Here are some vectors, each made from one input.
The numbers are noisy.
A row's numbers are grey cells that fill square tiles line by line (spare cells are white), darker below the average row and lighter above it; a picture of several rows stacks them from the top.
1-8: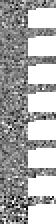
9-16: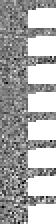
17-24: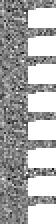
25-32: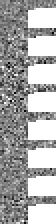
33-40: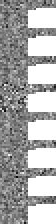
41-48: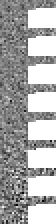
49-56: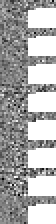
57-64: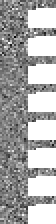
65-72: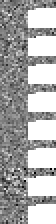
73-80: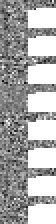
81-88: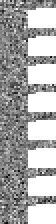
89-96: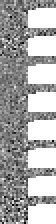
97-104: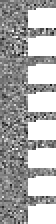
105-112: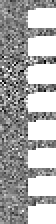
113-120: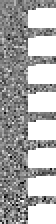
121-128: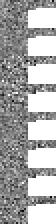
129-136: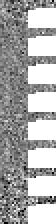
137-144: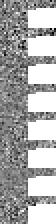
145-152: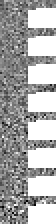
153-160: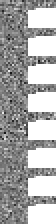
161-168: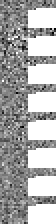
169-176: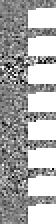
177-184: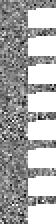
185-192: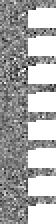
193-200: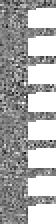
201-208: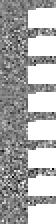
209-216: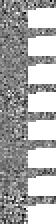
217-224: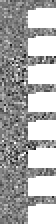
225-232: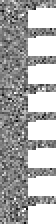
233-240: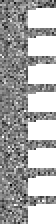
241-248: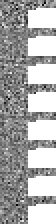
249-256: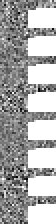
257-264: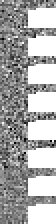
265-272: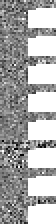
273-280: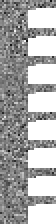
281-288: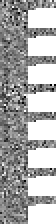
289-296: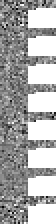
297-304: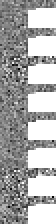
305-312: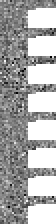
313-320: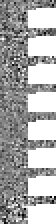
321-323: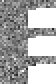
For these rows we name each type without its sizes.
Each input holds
either a point on a circle, or a point on a line.
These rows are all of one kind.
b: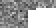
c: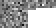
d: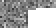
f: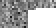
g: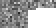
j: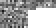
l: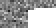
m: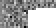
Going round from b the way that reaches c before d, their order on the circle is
b, c, d, l, j, g, f, m.
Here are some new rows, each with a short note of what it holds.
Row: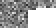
a point on a circle
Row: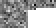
a point on a line
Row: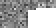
a point on a circle
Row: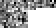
a point on a line
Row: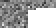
a point on a line
